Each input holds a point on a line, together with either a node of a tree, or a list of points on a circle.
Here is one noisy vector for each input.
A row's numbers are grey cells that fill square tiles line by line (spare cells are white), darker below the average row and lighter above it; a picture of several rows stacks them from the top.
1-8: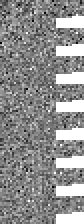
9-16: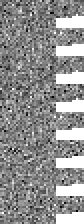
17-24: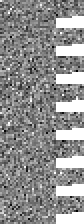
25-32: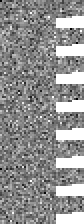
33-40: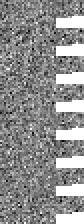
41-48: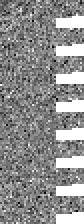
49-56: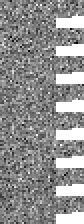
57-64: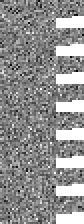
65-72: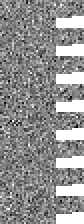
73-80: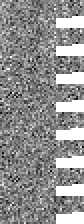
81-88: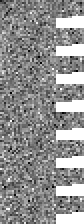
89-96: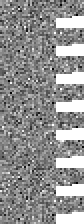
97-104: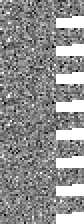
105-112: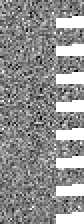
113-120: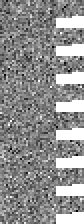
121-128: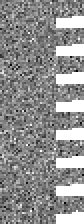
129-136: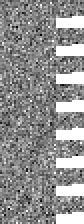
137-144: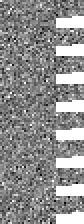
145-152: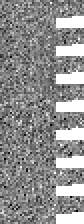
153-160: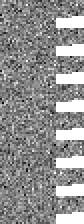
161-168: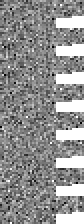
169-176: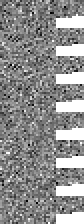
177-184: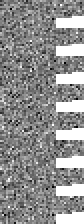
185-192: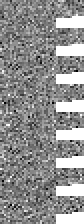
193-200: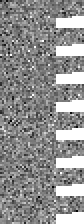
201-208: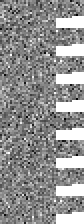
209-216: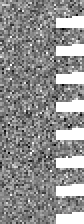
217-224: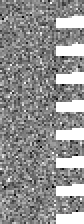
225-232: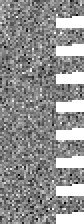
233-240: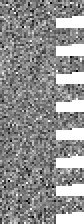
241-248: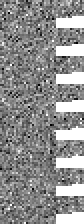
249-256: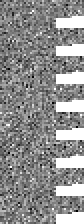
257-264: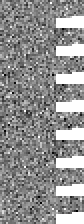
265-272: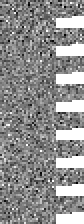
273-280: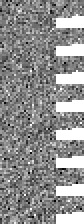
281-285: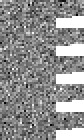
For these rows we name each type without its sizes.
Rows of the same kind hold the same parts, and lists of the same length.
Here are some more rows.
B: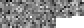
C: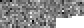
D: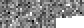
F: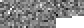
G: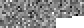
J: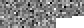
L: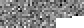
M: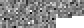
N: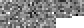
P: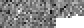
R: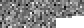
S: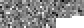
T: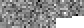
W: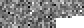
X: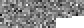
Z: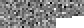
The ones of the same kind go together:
B, C, D, R, S
F, P, W
G, J, L, N, T, X, Z
M

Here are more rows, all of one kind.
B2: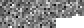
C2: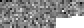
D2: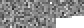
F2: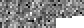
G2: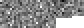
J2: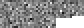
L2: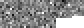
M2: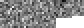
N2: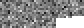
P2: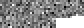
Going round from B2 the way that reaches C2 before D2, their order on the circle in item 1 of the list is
B2, C2, G2, M2, J2, N2, F2, D2, L2, P2.
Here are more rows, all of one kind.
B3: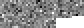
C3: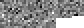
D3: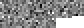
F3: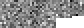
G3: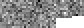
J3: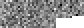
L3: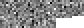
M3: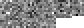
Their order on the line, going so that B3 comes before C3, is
M3, J3, F3, G3, B3, C3, D3, L3.
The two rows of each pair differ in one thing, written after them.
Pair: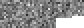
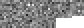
the place on the circle in item 1 of the list
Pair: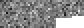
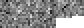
the place on the line
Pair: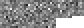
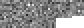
the place on the line
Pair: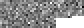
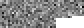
the place on the line
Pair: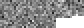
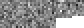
the place on the circle in item 1 of the list
